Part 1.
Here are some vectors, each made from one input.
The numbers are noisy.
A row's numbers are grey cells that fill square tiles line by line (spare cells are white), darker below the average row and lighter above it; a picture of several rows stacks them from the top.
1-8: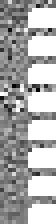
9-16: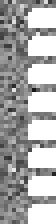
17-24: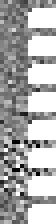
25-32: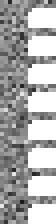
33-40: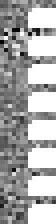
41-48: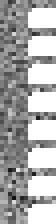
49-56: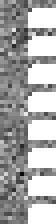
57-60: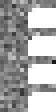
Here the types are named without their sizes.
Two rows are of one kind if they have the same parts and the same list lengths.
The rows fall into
3 kinds.
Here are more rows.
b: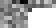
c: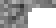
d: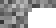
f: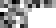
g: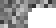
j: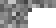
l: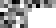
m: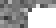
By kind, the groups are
b, d, g
c, j, m
f, l

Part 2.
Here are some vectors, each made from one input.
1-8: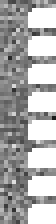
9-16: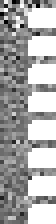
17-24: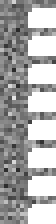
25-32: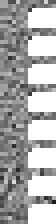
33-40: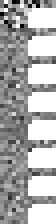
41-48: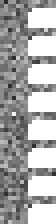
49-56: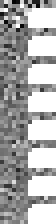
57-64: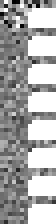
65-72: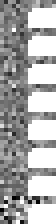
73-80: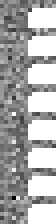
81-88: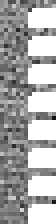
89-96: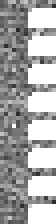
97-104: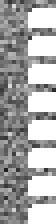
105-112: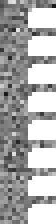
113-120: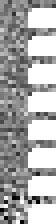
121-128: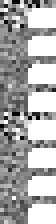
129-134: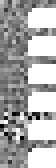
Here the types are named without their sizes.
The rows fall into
3 kinds.
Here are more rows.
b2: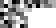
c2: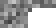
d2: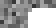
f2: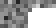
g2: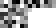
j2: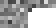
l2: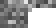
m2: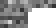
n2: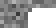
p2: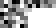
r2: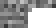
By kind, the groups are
b2, g2, p2
c2, f2, l2, m2, n2, r2
d2, j2

